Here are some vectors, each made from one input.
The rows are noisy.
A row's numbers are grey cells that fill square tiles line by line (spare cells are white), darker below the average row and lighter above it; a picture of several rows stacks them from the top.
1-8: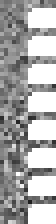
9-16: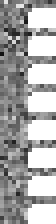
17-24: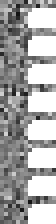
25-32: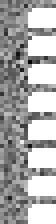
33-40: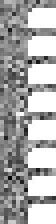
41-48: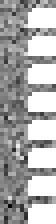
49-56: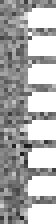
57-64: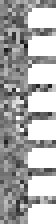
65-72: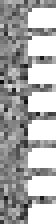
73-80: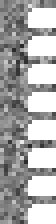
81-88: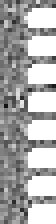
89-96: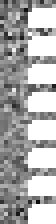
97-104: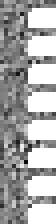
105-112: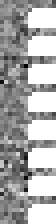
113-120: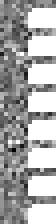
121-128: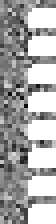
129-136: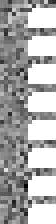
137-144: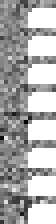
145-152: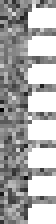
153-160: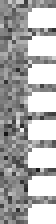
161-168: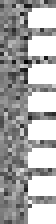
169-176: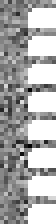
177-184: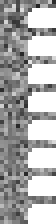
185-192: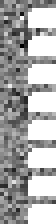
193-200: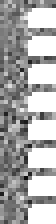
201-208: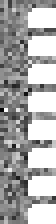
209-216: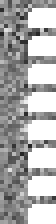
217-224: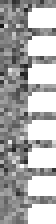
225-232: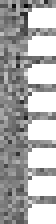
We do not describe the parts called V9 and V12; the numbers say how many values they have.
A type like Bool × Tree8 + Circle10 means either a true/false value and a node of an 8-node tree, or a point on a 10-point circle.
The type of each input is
Bool × (Line11 + V9) + V12.
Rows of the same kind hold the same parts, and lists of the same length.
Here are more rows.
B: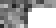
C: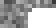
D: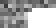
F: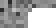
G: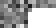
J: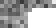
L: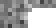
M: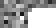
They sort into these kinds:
B, F, G, J
C, D, L
M

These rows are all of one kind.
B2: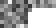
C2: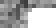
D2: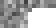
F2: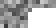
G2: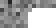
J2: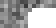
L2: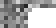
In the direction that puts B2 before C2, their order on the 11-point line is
D2, B2, F2, C2, J2, L2, G2.
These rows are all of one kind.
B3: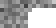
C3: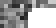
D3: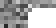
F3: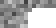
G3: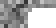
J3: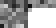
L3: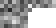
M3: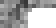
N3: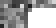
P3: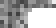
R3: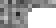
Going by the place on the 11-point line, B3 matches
C3, N3 and P3.
